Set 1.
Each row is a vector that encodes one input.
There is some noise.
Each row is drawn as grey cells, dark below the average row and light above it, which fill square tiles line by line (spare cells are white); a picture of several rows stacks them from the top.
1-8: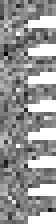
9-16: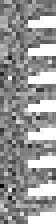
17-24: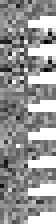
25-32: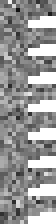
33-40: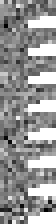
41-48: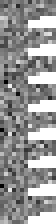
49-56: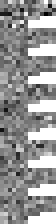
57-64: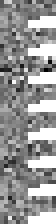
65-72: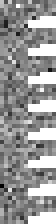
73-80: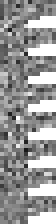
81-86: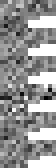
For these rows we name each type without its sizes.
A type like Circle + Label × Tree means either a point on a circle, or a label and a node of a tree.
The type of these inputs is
List(Line).
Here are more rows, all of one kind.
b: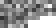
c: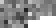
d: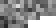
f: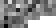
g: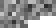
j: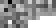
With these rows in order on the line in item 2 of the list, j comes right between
b and f.
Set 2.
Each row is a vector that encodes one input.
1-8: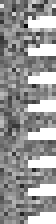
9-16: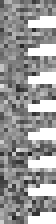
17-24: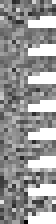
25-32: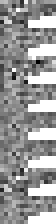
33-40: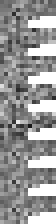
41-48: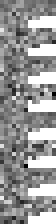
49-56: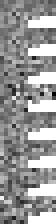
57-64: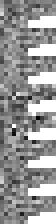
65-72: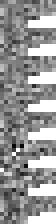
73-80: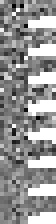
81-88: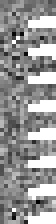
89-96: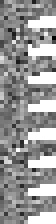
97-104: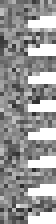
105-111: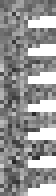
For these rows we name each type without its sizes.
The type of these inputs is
Bool × Bool × Bool + Circle.
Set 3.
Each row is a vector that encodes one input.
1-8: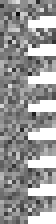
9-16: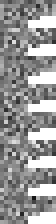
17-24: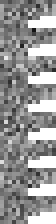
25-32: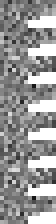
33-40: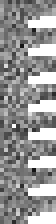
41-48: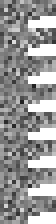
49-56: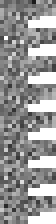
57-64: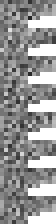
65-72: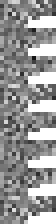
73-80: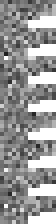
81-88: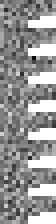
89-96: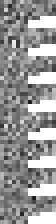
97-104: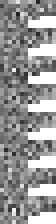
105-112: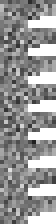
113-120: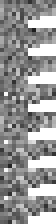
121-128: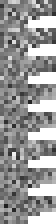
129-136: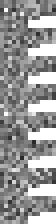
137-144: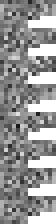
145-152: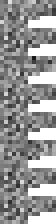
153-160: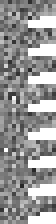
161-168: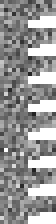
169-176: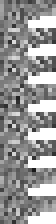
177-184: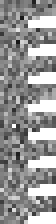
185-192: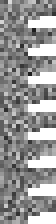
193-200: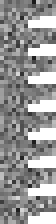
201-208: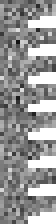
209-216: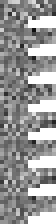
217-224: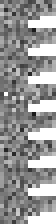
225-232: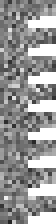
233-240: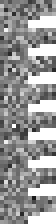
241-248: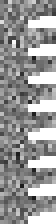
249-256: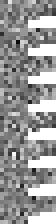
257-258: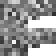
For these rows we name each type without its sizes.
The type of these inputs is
Circle + Line.
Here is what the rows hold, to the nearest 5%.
About 50% of them hold a point on a circle. The rest hold a point on a line.
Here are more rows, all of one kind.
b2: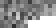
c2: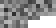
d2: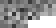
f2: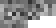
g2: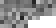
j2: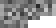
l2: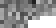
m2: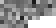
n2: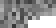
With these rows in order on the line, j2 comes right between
c2 and f2.
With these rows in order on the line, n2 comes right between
b2 and l2.
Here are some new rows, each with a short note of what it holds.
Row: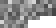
a point on a circle
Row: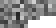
a point on a circle
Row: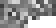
a point on a circle
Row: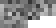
a point on a line
